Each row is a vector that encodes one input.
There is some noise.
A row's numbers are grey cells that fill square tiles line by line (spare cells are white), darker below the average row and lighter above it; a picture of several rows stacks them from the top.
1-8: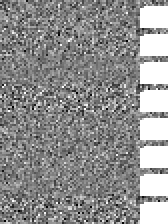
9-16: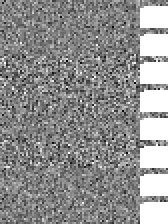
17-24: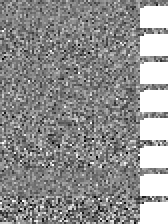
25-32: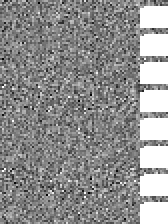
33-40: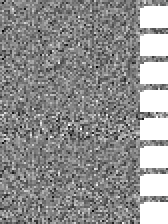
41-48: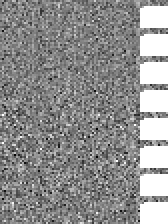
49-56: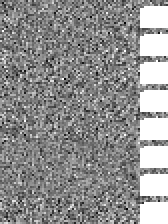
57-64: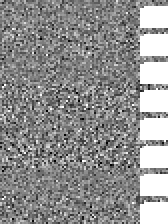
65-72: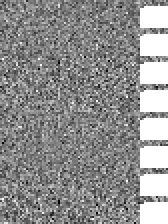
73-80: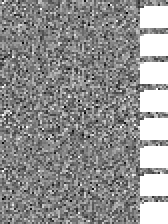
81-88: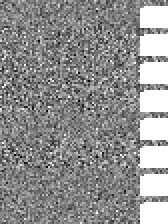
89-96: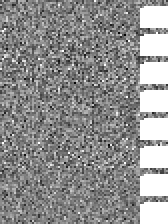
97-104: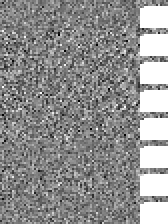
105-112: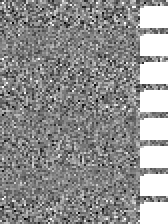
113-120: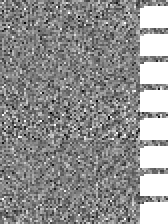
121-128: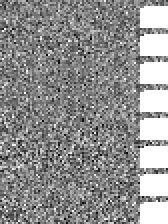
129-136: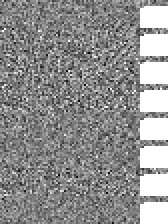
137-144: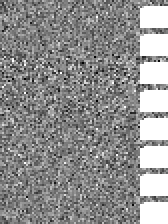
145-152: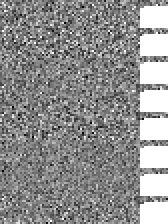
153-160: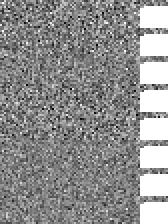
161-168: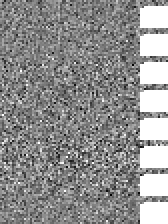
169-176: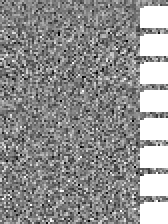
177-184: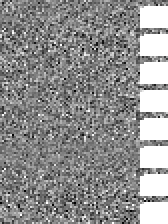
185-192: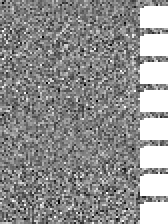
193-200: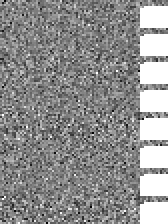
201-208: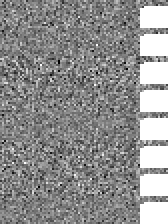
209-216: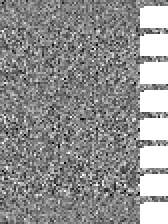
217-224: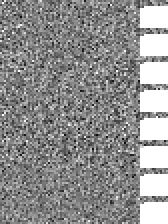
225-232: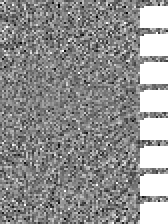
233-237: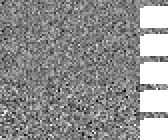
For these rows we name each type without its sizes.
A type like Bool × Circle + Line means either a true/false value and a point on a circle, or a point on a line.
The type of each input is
Line × (Tree + Unit) + List(Circle).
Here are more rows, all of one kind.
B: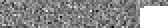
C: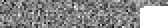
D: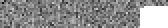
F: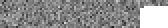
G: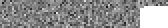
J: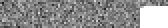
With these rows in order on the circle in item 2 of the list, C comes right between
B and G.
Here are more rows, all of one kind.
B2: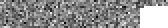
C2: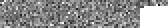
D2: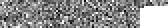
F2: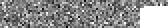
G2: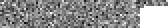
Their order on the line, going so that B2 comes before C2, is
B2, C2, F2, G2, D2.
